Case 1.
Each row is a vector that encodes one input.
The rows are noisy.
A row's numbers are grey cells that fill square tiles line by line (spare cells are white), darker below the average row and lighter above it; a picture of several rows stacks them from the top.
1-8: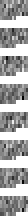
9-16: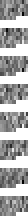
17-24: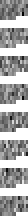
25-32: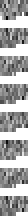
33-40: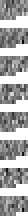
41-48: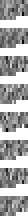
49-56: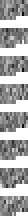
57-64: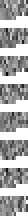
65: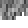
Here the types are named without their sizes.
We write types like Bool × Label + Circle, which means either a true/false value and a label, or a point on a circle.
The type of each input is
(Circle + Unit) × Line.
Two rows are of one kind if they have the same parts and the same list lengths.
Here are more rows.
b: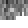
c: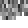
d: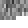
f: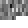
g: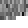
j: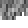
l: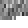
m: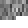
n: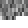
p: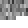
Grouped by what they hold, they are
b, c, d, f, j, m, n, p
g, l

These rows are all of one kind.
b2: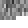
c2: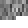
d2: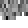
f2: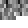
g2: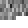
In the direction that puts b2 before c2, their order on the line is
f2, b2, c2, g2, d2.
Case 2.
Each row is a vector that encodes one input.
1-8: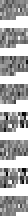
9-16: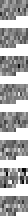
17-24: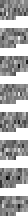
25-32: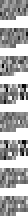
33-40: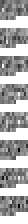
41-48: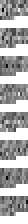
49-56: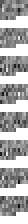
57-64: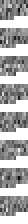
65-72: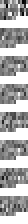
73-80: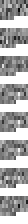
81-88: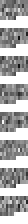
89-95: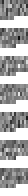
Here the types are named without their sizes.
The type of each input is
List(Line).
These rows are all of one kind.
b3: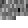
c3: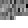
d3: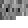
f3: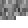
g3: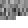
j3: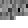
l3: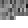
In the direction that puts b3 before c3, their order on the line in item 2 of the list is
g3, f3, b3, l3, c3, d3, j3.
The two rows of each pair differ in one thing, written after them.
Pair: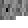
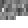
the place on the line in item 1 of the list
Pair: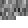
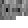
the place on the line in item 1 of the list
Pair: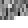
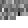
the place on the line in item 1 of the list
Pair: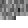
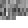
the place on the line in item 1 of the list
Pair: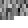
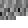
the place on the line in item 1 of the list
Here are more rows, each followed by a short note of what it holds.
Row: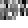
the empty list
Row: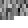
a list of two items
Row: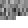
a list of two items
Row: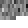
a list of two items
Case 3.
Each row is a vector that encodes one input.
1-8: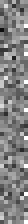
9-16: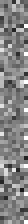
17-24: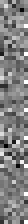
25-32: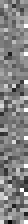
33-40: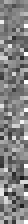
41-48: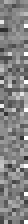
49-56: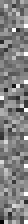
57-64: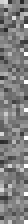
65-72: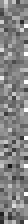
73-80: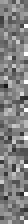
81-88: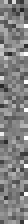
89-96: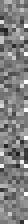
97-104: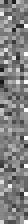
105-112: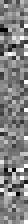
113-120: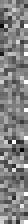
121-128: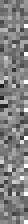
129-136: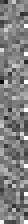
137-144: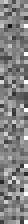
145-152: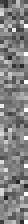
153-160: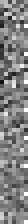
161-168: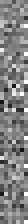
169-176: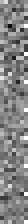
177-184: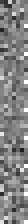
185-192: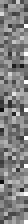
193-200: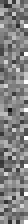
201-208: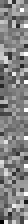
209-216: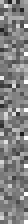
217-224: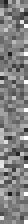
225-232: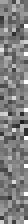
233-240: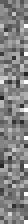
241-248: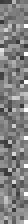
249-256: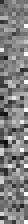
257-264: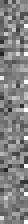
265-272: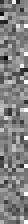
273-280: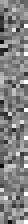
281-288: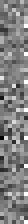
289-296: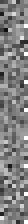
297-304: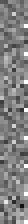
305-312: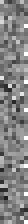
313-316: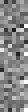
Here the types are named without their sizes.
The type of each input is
Circle + Line × Line.
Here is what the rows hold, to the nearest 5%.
About 85% of them hold a point on a circle. The rest hold a point on each of two lines.
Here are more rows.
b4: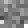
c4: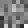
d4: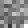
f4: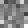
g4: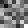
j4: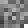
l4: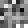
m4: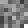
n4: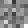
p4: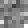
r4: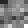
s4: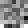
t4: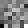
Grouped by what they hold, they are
b4, d4, f4, g4, l4, n4, p4, r4, s4
c4, j4, m4, t4

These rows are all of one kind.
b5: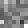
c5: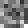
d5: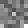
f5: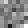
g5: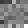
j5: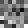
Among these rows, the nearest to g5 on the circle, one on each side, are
b5 and j5.
